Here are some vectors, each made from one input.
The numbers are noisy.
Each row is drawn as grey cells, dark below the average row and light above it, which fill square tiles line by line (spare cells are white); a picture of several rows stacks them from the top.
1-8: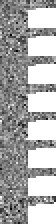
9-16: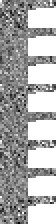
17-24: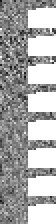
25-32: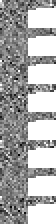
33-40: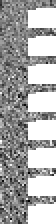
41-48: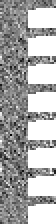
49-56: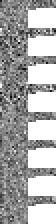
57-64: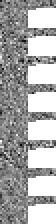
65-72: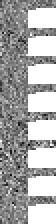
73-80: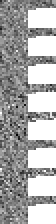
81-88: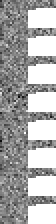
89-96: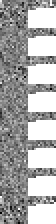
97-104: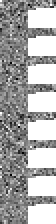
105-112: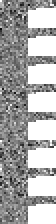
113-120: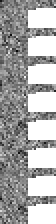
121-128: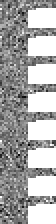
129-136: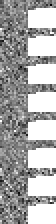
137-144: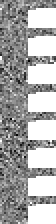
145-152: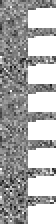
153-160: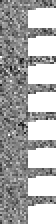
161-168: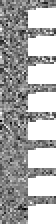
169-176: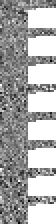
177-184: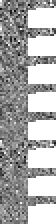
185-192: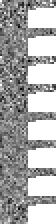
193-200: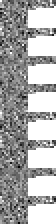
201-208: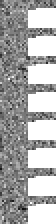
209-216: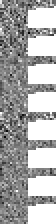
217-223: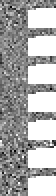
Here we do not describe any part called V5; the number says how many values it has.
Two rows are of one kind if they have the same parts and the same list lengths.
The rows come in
3 kinds.
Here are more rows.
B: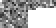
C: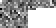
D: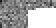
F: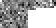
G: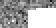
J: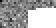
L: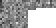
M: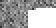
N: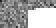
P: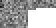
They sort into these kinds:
B, C, F
D, J, L, M, N, P
G

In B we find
a point on a 6-point line.
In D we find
a point on an 8-point line and a true/false value.
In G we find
a value of V5.
